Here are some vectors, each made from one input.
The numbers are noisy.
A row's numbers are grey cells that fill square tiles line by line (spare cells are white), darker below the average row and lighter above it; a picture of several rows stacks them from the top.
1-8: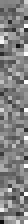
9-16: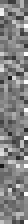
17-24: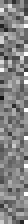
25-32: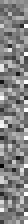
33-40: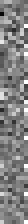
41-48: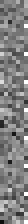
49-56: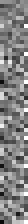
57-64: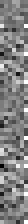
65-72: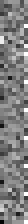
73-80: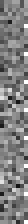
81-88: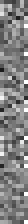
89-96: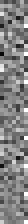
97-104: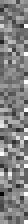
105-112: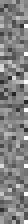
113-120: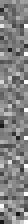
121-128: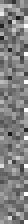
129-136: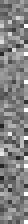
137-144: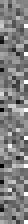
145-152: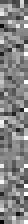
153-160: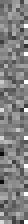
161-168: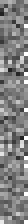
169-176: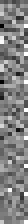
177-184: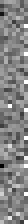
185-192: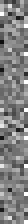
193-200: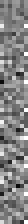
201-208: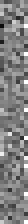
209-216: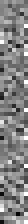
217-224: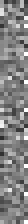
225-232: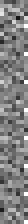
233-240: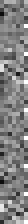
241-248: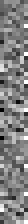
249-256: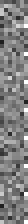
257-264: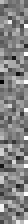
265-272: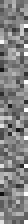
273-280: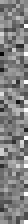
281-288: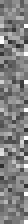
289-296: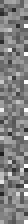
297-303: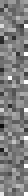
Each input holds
a point on each of two 10-point lines and a true/false value.
